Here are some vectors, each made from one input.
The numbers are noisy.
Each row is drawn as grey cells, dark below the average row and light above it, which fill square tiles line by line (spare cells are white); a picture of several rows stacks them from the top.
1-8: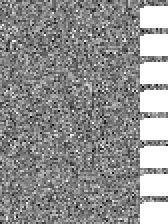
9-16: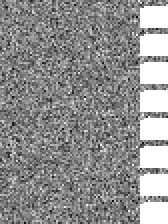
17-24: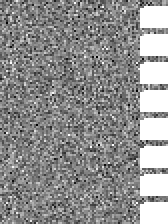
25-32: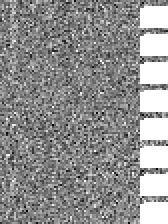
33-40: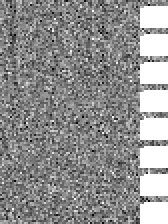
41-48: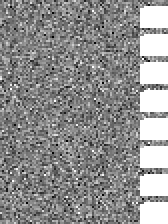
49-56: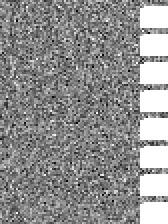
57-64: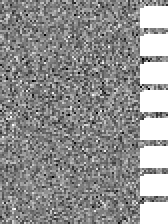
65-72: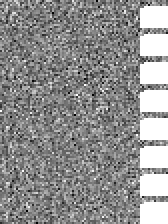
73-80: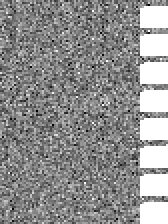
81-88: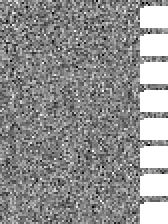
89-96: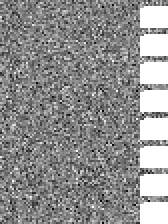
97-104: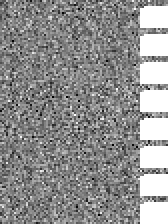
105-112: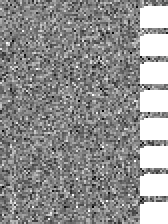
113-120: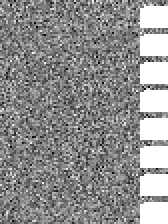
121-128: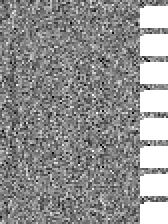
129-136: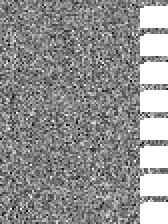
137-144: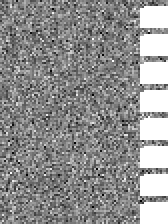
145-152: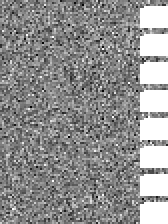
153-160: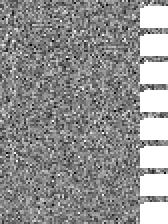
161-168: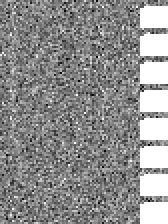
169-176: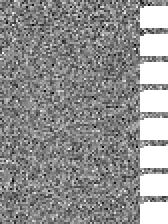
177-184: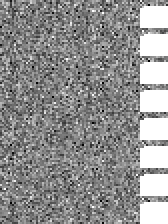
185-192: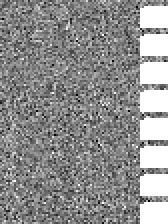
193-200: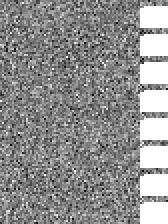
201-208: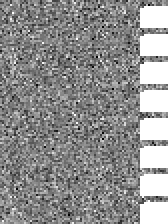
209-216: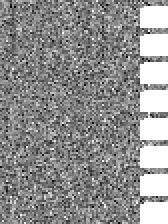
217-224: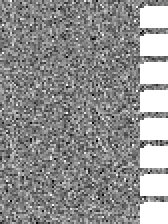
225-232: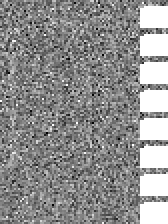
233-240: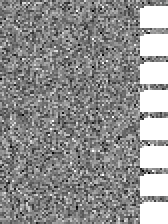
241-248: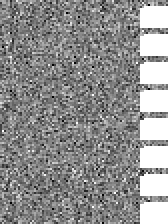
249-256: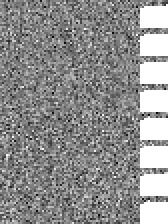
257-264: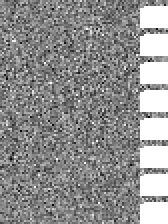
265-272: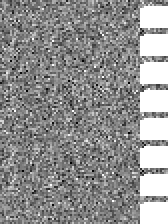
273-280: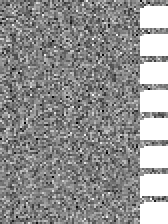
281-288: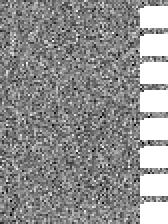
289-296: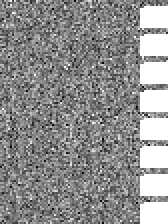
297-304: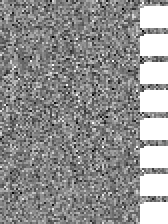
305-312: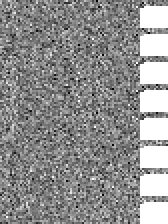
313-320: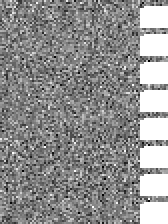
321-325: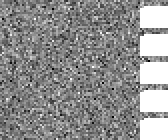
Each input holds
a point on a 7-point line, together with a list of up to two points on a 5-point line.
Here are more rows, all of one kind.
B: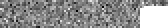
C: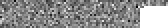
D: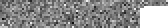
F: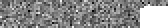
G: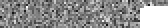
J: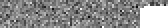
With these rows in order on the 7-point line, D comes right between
F and J.
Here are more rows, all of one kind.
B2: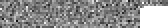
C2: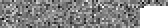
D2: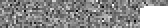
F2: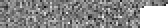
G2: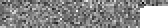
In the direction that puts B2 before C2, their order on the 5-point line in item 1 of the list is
D2, F2, B2, G2, C2.
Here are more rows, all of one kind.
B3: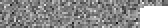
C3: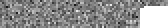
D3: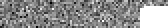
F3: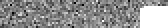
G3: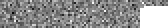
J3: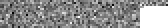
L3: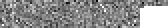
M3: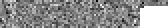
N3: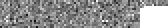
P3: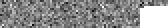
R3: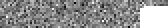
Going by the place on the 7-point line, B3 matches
F3, G3 and J3.
